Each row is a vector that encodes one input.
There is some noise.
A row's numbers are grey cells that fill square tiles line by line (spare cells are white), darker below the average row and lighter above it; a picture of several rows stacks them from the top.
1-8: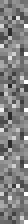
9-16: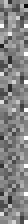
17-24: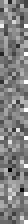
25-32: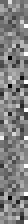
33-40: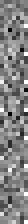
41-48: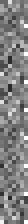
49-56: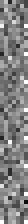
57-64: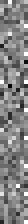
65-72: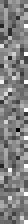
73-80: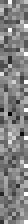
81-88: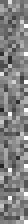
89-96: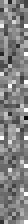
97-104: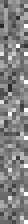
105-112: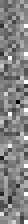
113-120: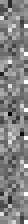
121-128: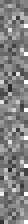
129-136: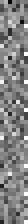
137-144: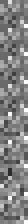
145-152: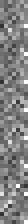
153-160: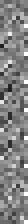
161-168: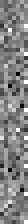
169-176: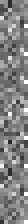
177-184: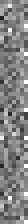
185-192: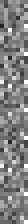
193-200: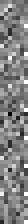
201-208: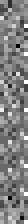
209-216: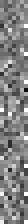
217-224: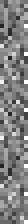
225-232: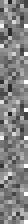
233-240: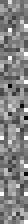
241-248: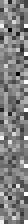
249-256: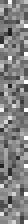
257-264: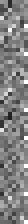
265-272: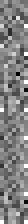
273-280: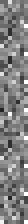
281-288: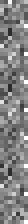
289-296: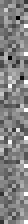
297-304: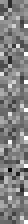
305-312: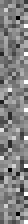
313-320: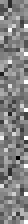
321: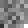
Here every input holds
four true/false values.
